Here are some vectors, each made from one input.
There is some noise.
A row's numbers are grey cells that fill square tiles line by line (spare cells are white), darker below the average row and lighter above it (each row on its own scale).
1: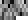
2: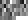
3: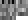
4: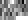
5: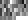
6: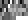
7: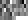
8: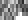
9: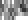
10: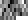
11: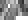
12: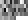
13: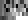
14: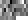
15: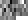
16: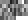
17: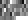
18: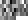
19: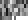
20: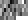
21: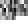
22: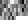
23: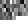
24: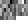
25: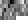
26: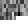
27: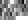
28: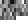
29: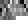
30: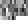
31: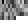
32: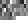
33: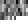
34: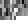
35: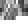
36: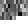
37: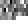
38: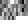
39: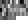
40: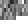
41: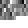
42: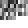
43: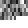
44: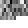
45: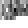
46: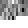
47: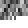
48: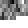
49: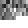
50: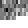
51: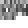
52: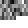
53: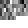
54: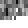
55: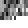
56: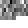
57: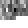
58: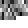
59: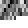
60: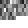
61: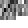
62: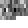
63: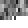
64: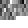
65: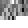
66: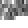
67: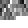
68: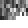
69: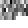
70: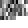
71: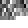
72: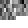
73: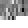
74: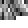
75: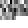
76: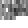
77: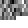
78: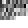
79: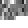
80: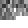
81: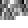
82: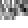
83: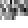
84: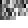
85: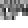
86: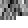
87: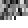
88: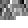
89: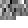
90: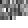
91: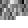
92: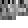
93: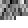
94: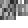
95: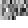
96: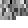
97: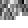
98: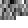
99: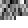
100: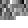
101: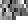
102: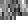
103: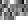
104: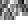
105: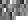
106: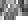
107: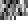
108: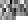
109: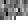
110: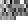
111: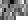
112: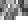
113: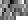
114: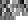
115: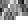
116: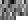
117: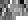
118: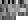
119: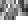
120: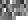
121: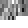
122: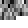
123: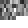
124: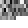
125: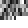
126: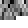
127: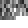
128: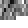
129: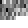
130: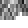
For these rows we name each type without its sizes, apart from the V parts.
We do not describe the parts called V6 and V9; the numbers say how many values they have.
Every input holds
a value of V6, together with either a point on a line, or a true/false value and a value of V9.
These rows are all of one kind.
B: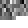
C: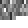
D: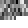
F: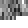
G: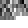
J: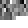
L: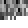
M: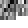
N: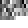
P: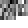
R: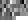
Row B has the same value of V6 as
C, F, J and R.
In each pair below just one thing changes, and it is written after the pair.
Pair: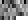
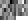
the value of V6
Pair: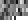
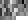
the value of V9
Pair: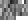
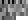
the value of V6
